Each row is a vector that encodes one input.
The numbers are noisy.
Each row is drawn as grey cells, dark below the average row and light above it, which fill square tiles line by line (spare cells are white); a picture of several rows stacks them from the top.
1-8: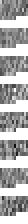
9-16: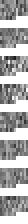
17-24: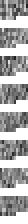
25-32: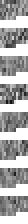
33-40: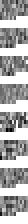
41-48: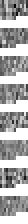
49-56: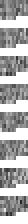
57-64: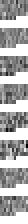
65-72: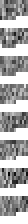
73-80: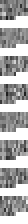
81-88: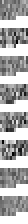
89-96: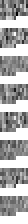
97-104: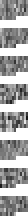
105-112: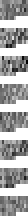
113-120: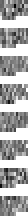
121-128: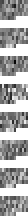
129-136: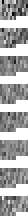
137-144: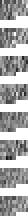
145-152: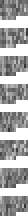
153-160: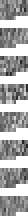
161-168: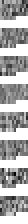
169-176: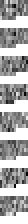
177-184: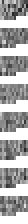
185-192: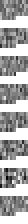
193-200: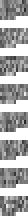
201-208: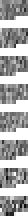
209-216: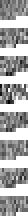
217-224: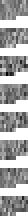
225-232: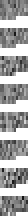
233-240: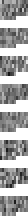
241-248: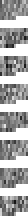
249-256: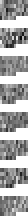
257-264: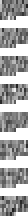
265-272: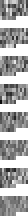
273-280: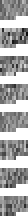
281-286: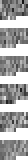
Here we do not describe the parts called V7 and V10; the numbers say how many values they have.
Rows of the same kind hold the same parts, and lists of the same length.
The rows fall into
3 kinds.
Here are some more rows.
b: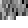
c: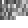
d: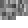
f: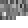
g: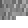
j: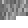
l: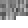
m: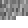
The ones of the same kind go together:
b, f
c, j
d, g, l, m

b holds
four true/false values.
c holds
a value of V7 and a value of V10.
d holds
a point on an 11-point circle and a value of V10.
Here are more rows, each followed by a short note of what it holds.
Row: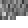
four true/false values
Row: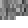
four true/false values
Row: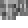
a point on an 11-point circle and a value of V10
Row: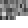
four true/false values
